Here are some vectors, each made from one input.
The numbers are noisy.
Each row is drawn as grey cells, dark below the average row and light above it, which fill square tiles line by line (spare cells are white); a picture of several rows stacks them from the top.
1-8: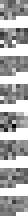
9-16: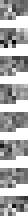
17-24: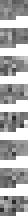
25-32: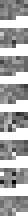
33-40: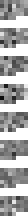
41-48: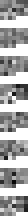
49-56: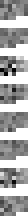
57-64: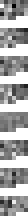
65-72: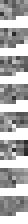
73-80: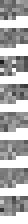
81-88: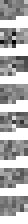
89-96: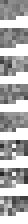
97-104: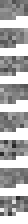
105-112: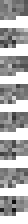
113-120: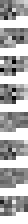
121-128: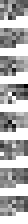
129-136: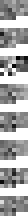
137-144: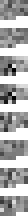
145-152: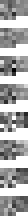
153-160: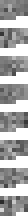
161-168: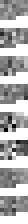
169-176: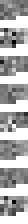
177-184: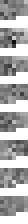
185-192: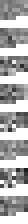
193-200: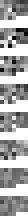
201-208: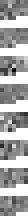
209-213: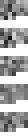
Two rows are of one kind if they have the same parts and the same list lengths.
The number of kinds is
4.
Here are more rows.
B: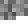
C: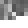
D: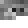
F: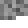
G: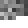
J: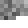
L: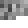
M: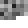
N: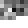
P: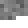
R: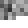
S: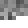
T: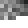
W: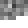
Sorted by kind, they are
B, C, J, M, P, W
D, N, R
F, L, S
G, T

